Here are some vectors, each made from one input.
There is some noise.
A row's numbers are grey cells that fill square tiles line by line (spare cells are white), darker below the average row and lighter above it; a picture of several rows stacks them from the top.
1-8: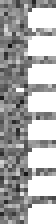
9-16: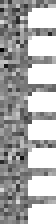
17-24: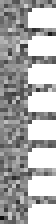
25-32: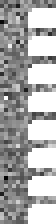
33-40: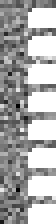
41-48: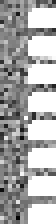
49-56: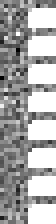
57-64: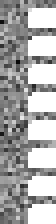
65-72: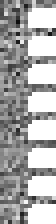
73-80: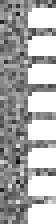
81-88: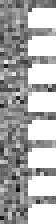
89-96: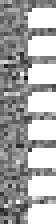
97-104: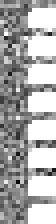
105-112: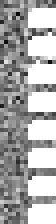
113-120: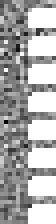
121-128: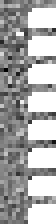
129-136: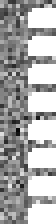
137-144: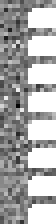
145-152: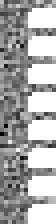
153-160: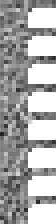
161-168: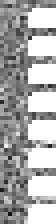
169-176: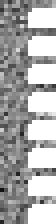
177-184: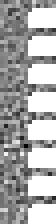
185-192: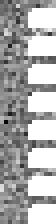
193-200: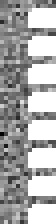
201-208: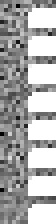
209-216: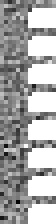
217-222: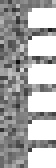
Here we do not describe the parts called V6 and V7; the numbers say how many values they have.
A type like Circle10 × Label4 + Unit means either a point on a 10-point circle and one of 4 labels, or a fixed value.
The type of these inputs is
(Circle5 + V6) × V7 + List2(Circle9).
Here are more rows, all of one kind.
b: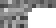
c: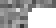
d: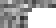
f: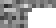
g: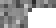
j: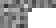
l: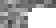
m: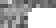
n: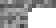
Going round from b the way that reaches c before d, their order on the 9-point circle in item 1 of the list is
b, n, c, l, f, d, j, g, m.
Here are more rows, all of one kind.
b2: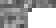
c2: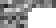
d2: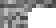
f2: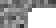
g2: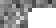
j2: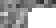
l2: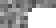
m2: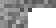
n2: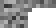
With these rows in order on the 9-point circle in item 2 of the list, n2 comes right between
f2 and m2.
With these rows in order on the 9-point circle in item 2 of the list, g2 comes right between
d2 and m2.
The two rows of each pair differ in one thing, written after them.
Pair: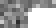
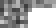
the place on the 5-point circle
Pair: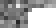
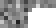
the place on the 5-point circle
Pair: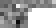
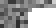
the value of V7
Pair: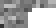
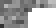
the place on the 5-point circle
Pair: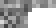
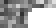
the place on the 5-point circle
